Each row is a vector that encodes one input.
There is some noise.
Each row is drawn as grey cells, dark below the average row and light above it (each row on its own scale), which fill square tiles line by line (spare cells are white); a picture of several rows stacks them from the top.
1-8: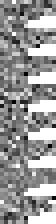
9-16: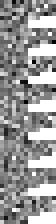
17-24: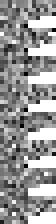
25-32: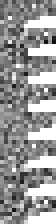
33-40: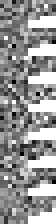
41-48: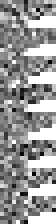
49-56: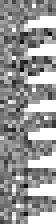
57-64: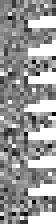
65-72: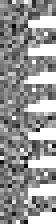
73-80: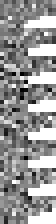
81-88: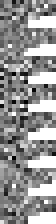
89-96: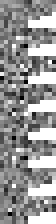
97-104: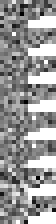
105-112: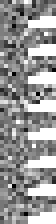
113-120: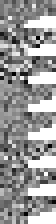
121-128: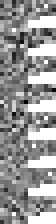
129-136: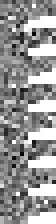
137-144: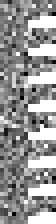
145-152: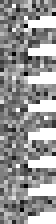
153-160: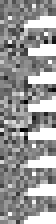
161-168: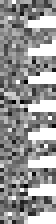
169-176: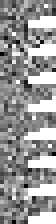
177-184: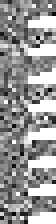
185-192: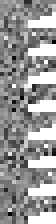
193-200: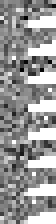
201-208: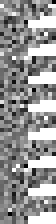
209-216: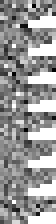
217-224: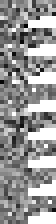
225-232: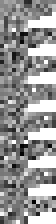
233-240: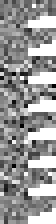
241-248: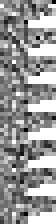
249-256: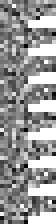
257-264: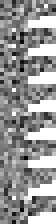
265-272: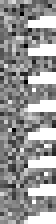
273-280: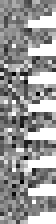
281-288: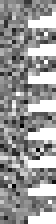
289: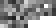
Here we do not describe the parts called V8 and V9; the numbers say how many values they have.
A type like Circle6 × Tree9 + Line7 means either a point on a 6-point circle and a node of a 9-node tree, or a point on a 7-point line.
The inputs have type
(Bool × V9 + V8) × Label6.
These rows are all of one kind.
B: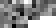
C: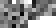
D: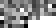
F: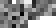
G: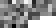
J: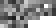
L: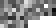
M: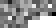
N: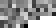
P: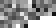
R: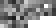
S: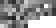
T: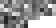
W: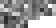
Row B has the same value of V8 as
J, R and S.
